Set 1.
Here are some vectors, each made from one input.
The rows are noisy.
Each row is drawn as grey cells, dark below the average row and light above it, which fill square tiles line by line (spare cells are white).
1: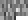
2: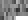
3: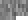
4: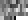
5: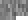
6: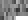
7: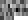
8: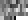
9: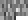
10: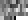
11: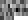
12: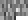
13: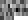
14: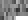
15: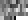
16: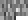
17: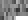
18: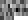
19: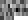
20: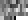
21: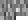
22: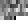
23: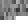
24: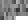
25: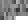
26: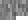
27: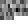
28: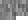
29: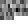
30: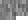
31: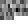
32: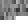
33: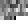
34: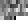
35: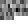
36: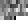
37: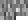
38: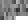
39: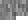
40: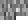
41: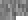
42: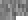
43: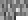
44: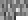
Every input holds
a point on a 5-point line.
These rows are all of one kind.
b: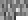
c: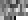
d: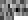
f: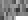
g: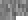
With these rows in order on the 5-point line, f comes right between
d and g.
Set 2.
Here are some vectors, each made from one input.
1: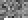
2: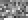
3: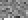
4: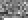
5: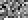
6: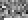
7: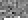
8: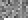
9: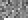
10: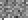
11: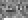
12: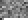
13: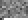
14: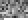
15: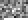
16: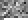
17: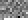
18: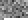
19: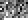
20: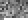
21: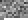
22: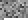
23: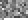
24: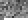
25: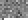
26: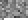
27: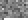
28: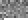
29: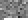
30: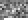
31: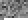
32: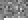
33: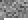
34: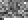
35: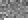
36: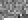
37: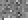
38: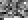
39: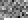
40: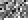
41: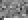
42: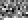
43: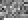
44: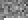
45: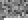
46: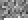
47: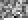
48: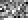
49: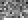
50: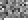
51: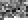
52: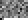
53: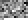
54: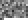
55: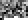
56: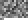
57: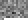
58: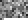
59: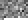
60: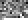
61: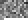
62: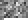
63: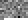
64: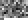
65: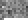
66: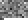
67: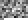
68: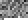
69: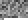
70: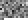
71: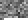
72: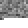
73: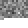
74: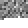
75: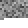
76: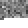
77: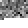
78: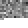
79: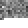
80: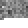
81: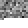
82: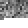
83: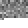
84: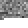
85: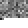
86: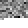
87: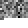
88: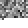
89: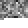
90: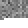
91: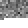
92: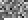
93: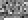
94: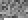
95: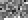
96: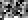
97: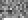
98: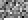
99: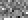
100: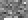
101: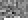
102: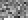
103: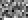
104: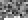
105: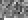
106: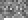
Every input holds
a point on a 20-point line.
